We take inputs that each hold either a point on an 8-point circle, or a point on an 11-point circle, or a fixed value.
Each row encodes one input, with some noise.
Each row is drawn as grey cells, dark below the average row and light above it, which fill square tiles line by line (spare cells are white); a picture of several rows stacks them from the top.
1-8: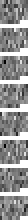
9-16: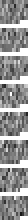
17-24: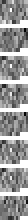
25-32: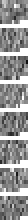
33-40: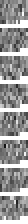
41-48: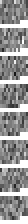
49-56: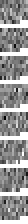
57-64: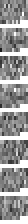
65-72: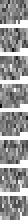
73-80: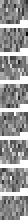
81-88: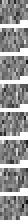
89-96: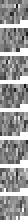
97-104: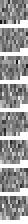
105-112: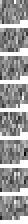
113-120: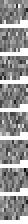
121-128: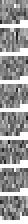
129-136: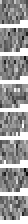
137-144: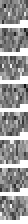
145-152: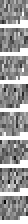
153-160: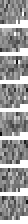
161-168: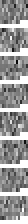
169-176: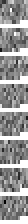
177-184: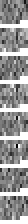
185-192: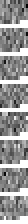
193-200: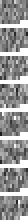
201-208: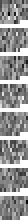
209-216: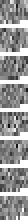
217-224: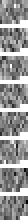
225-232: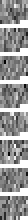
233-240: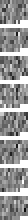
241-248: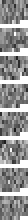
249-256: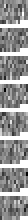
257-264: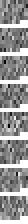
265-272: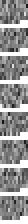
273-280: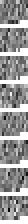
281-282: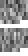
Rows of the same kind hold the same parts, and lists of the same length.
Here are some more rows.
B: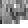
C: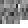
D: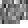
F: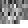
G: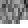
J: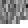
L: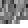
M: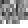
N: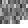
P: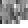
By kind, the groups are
B, C, M, N, P
D, G, J, L
F

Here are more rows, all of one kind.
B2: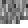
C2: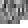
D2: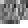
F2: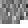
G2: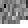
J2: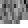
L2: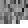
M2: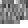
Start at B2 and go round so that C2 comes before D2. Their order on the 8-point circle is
B2, L2, J2, C2, D2, G2, M2, F2.
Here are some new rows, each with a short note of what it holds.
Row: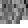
a point on an 8-point circle
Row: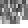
a point on an 11-point circle
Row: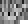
a fixed value
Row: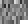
a point on an 8-point circle
